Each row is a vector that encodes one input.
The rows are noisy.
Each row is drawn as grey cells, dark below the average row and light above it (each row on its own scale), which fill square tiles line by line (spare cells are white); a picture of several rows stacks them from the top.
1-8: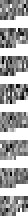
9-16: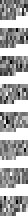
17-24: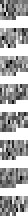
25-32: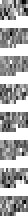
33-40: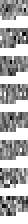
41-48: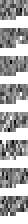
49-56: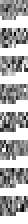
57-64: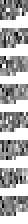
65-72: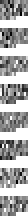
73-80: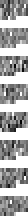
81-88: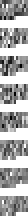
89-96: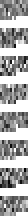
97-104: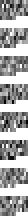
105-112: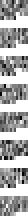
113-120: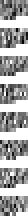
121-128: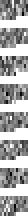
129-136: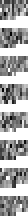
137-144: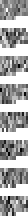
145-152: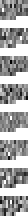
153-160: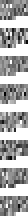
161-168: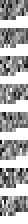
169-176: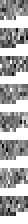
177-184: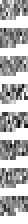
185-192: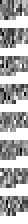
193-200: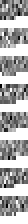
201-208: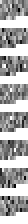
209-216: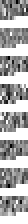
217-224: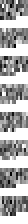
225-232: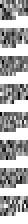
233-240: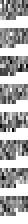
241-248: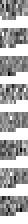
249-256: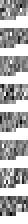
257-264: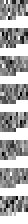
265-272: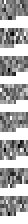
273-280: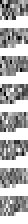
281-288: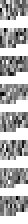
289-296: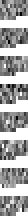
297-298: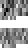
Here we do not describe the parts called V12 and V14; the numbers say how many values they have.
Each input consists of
a value of V12 and a value of V14, together with either one of 9 labels, or three true/false values.
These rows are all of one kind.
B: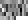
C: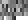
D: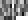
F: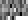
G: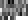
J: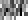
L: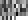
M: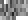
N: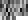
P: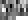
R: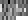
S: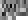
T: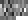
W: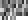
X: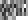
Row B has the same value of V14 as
D, J, L and W.
